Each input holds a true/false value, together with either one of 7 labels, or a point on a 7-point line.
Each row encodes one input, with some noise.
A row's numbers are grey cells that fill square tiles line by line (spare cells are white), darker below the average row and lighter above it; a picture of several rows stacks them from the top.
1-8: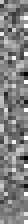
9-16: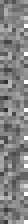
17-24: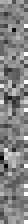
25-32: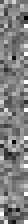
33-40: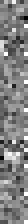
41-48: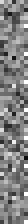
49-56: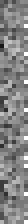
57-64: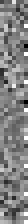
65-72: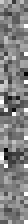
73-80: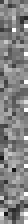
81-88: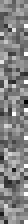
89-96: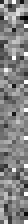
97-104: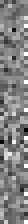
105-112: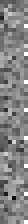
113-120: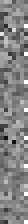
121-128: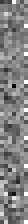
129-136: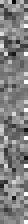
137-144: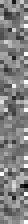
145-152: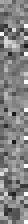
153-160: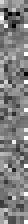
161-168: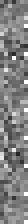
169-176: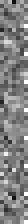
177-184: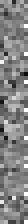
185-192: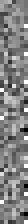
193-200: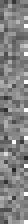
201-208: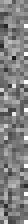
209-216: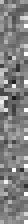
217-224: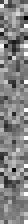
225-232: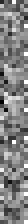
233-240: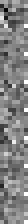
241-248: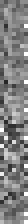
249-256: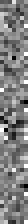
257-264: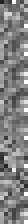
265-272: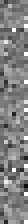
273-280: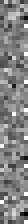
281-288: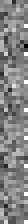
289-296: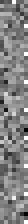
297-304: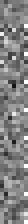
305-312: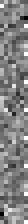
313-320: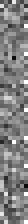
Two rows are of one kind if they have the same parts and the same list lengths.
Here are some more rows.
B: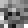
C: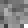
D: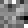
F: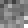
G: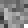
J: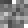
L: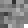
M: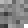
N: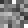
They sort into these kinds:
B, D, J, N
C, F, G, L, M

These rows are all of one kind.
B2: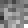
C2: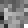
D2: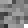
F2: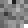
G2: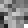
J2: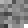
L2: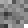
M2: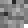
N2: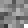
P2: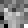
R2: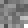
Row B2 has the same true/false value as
C2, P2 and R2.
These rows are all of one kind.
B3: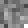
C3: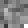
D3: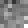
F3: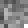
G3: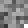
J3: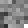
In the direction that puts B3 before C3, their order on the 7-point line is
B3, J3, C3, G3, F3, D3.
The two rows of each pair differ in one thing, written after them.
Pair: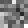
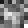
the label
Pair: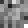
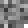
the label
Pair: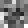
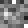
the label
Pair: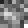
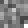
the true/false value
